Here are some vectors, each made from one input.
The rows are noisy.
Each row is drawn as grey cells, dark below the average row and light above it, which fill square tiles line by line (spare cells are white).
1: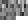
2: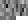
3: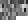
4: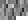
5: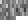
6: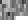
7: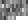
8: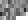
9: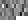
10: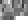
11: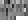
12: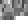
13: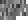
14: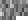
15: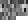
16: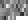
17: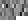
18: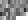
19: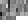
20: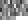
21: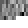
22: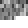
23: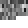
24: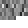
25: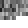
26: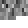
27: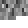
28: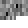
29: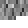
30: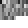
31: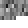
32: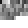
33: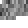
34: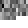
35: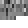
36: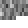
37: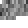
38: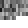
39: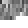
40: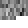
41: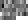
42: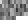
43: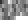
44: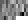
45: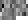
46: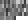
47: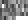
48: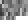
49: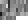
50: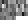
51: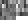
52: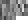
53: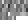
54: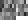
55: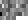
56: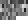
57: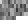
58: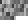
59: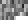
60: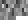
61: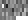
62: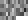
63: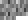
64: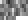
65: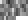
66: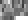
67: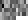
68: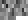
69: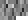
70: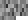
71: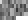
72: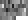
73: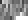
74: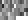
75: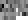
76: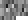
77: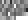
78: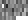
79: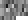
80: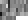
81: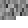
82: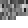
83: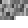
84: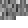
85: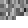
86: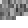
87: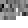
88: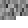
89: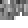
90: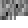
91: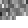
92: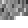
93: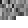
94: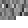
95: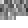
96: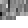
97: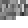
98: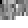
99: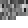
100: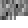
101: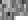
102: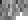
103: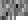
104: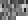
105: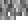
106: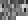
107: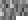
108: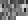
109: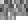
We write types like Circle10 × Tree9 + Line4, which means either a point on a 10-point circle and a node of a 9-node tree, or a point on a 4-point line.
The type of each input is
Label9 × Label11 + Unit.
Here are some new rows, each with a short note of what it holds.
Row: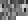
a fixed value
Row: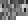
a fixed value
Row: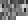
a fixed value
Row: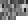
a fixed value
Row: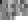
one of 9 labels and one of 11 labels
